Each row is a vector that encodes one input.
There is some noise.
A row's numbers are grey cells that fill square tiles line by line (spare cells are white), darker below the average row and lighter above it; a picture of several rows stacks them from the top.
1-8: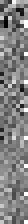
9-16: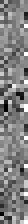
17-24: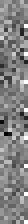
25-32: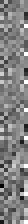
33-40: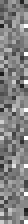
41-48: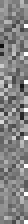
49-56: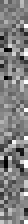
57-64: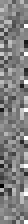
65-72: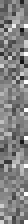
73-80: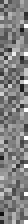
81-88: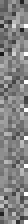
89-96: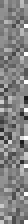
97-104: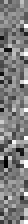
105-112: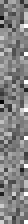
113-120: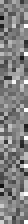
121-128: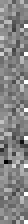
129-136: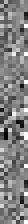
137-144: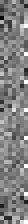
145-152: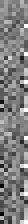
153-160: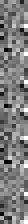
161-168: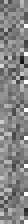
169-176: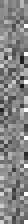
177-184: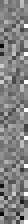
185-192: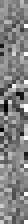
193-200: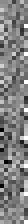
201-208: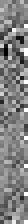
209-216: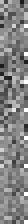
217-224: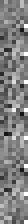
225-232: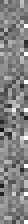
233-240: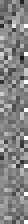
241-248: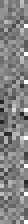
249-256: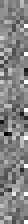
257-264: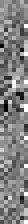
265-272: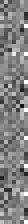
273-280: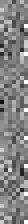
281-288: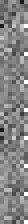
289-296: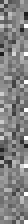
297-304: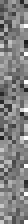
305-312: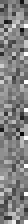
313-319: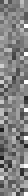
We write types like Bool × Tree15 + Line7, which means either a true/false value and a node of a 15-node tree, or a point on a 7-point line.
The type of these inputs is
List2(Line12).
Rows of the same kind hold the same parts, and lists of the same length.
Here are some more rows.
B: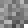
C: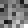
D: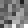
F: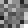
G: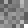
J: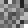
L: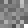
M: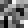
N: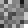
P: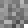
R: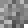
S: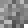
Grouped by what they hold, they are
B, G, L, P, R, S
C, D, F, J, N
M

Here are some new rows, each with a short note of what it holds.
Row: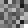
a list of two items
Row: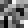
the empty list
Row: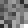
a list of two items
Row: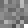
a list of one item
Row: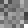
a list of one item
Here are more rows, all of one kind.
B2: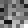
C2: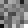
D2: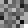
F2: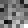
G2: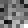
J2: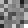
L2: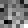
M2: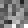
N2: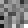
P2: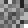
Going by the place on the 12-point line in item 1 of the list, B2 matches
F2, G2 and M2.
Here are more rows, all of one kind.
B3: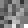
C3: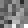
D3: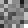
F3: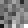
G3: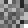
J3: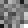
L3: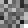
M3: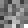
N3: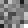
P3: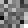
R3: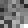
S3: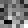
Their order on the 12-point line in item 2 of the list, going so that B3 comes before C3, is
M3, B3, C3, F3, D3, N3, J3, G3, R3, L3, P3, S3.
